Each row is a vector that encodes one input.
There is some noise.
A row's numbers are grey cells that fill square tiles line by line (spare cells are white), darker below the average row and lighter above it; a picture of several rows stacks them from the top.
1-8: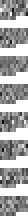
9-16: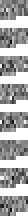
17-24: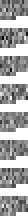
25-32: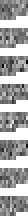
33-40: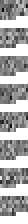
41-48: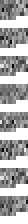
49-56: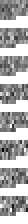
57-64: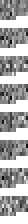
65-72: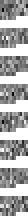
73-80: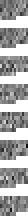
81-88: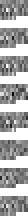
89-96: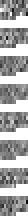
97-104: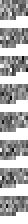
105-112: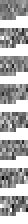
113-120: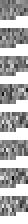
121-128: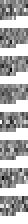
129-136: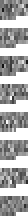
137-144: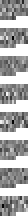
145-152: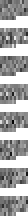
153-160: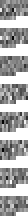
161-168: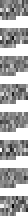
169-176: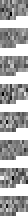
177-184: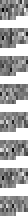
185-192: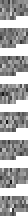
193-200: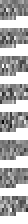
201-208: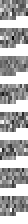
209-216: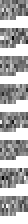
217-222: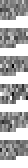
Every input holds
a point on a 6-point line, together with either a point on a 6-point line, or three true/false values.
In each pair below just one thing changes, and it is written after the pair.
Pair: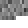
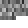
the place on the 6-point line
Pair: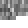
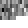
the place on the 6-point line
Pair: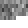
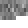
the place on the 6-point line
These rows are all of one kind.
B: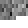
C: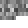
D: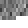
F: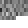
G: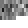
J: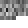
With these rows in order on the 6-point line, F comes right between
C and D.
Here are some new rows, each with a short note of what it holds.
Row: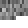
a point on a 6-point line and three true/false values
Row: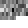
a point on each of two 6-point lines
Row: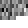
a point on a 6-point line and three true/false values
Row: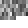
a point on each of two 6-point lines
